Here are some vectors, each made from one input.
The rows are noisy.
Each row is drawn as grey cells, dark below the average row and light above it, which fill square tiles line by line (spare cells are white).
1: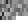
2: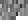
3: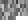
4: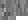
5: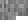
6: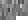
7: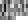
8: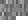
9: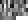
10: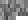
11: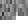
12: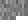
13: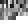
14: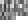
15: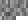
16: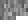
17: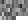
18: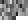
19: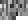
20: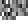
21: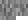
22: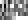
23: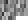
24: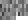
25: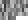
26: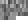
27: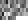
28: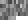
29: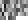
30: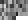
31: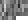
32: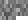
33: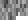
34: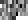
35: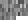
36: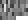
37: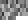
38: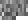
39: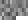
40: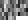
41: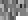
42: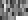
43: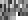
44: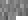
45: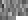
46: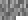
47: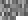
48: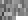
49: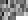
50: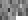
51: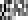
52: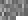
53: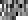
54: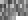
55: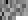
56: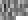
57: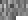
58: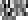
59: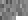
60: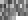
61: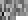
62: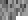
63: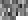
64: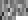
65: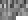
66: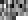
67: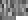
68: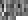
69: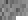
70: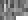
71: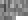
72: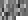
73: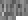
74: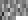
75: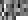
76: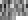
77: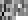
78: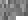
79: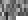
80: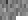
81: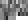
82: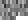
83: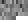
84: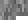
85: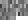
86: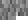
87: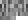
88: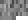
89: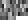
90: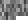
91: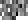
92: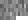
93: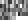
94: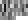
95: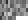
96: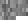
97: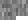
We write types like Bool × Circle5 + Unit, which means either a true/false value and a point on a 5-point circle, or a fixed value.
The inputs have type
Label5 × List2(Line5).
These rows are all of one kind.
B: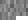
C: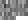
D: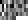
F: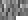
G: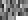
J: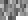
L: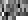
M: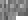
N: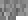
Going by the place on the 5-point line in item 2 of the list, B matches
D, G and M.
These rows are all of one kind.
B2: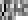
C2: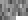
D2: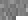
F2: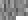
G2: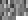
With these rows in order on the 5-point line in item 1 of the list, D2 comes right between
F2 and G2.
